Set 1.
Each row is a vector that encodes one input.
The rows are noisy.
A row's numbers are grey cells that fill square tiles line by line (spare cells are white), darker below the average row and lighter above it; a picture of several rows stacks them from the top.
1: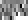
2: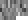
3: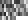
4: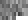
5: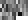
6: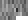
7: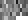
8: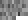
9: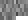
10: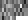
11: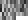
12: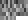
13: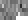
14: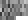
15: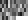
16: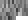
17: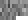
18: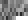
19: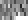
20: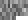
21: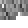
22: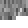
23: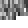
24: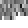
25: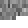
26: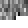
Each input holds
a point on a 6-point line.
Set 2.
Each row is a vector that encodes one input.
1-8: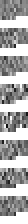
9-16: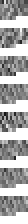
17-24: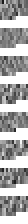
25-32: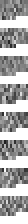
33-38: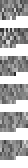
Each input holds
one of 5 labels.
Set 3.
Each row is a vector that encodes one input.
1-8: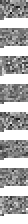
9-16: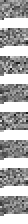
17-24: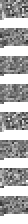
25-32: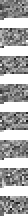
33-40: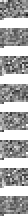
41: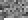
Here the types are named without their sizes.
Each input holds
a node of a tree.
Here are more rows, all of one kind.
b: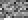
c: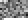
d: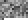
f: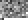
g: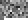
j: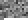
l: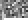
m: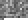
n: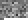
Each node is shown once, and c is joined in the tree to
j.
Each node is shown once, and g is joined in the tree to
d.
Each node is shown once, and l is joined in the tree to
f.
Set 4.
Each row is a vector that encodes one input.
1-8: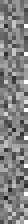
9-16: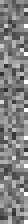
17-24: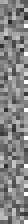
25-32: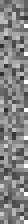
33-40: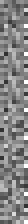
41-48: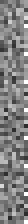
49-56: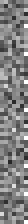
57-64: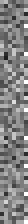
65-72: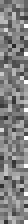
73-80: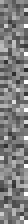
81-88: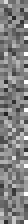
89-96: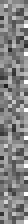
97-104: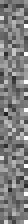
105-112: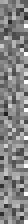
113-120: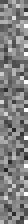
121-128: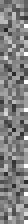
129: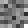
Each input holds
four true/false values.
